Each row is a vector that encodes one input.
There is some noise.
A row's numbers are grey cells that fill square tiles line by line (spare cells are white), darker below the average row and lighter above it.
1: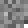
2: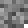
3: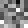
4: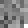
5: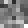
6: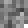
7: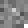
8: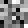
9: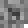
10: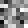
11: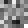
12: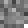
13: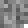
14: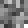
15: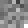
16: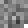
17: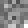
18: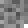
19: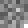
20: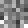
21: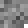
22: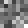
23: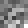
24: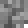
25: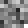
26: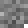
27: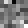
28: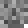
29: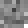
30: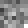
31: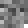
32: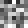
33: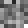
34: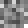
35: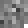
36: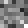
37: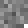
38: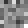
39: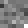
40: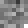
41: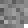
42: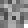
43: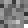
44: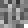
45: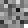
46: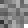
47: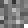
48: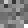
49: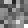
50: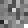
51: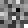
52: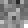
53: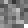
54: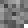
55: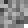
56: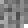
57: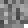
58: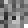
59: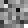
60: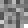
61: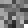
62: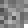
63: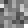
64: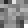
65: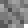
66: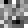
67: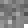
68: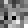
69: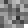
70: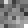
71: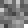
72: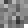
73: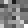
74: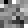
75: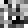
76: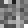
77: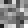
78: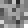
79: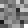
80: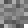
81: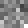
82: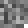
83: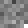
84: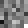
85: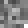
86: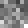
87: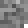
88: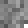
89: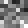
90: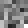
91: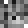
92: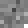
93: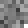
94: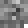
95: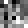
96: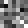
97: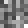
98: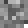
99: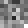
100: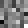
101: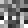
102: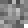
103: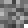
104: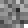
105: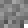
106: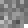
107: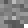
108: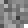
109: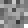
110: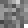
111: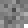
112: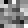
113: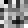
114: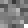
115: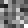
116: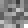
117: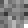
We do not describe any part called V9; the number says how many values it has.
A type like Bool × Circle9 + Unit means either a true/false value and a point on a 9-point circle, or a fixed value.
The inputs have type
(Bool × Bool × Bool × Bool + V9) × Line4 × Line5.
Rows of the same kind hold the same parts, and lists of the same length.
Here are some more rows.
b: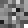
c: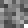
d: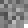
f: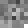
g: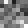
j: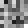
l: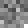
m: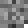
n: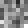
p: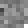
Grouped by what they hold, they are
b, c, m
d, f, g, j, l, n, p

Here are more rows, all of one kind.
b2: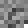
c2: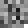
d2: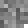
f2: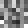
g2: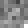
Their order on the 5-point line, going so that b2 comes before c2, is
g2, d2, b2, c2, f2.
